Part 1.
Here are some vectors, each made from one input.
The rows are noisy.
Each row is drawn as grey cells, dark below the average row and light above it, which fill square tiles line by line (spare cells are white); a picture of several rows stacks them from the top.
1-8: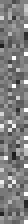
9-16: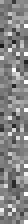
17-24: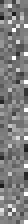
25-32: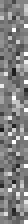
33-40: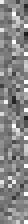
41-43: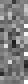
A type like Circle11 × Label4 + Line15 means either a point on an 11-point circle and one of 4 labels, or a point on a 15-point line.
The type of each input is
Bool × Bool × Bool.
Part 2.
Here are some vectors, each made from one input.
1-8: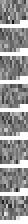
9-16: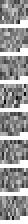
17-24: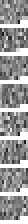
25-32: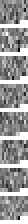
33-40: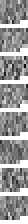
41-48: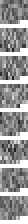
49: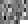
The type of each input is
Label5.
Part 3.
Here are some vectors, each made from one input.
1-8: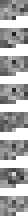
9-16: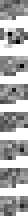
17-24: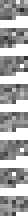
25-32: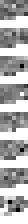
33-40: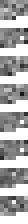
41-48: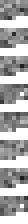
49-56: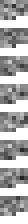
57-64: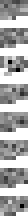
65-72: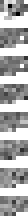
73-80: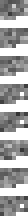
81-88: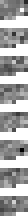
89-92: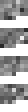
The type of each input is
Bool × Bool × Bool + Unit.
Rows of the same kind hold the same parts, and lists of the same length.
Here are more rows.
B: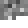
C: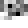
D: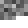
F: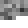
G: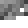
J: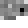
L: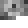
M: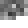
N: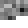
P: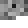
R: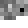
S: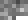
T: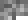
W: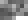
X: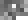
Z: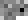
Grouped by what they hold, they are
B, D, F, G, J, L, M, N, P, R, S, T, W, X, Z
C

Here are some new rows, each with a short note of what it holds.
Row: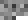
three true/false values
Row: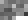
three true/false values
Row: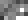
three true/false values
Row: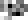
a fixed value
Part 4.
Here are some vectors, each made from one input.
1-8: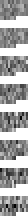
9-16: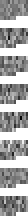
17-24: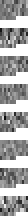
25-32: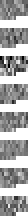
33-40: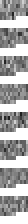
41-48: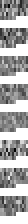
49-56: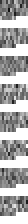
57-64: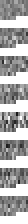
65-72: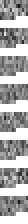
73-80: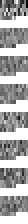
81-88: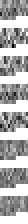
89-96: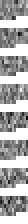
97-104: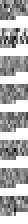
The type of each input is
Circle11.
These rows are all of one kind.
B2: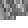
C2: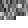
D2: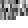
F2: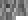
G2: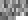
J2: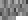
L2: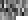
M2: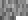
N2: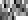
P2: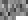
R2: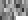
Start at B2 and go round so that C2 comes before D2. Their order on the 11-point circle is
B2, G2, J2, P2, L2, F2, N2, C2, R2, M2, D2.
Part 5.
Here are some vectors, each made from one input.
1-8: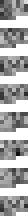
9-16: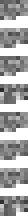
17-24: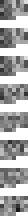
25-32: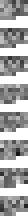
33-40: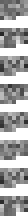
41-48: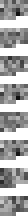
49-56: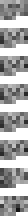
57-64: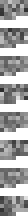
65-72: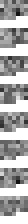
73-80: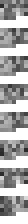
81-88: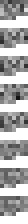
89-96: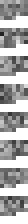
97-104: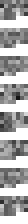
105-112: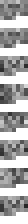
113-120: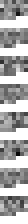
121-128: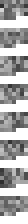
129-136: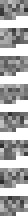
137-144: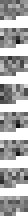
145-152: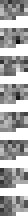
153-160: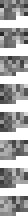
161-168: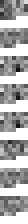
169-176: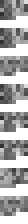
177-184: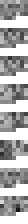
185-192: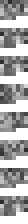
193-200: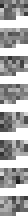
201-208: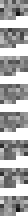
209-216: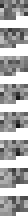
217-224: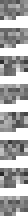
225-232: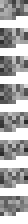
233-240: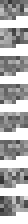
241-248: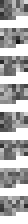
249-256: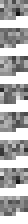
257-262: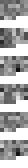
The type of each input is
Bool × Bool × Bool.
